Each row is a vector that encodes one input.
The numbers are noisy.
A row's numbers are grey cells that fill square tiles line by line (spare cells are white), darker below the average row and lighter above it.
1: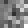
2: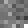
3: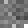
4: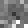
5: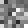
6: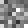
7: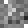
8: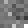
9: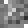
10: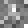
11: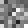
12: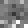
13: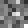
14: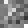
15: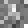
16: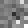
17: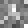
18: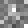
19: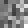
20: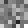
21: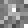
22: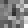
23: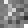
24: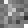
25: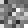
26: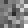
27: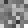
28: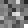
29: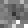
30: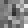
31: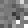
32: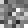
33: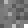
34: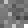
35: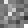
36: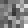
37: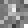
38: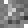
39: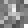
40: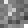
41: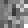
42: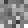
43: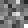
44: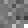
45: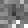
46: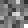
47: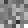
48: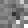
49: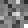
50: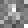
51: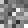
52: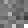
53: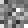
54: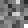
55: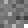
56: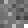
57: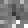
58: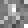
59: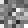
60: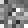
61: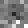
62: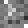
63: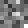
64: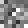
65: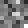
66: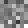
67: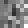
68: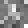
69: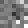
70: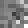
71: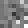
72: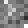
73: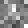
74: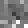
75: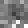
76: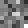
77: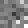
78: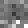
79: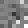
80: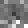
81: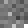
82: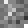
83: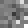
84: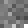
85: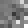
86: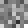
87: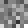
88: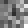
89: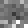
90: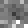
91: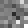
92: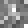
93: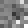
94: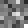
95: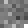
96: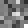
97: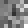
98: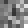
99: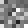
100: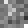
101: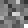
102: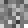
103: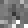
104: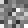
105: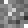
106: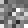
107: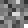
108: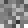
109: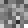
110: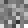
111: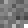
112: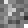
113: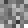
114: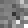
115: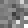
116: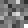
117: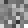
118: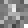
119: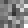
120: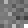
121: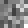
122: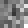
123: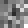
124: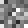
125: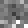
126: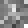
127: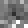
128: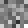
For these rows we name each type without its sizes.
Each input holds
a point on a line.
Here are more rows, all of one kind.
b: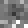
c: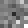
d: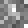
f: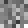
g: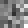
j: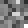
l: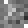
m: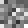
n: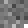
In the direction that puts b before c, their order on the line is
j, m, f, d, l, n, b, c, g.
